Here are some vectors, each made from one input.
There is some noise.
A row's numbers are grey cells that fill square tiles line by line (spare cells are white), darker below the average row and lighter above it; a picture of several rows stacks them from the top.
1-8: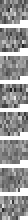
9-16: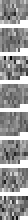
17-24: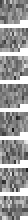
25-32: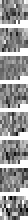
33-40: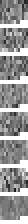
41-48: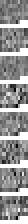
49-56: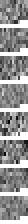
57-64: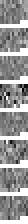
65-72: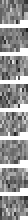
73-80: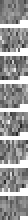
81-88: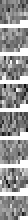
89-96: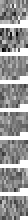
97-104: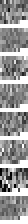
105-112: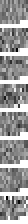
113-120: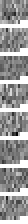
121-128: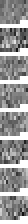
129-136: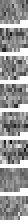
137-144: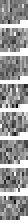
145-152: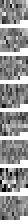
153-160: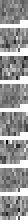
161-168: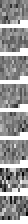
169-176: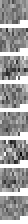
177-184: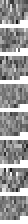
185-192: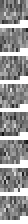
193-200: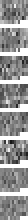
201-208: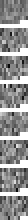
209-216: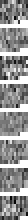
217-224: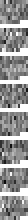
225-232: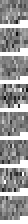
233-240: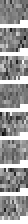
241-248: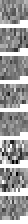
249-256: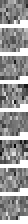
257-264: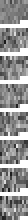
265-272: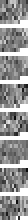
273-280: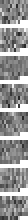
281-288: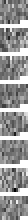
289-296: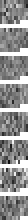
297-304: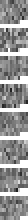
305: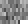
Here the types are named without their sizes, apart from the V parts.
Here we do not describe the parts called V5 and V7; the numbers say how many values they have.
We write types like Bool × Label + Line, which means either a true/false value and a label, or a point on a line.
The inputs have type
(Circle + Line) × Line + V5 × V7.
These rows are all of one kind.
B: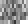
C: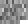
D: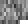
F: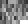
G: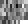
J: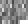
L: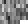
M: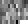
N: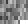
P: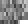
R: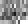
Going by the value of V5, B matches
M and R.
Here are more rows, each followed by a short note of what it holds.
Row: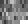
a point on each of two lines
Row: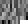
a point on each of two lines
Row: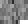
a point on a circle and a point on a line
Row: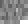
a point on a circle and a point on a line
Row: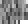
a point on each of two lines
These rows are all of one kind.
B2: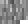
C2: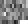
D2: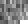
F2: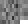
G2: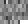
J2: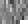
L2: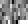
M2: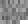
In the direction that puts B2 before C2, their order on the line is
J2, B2, G2, M2, C2, D2, L2, F2.
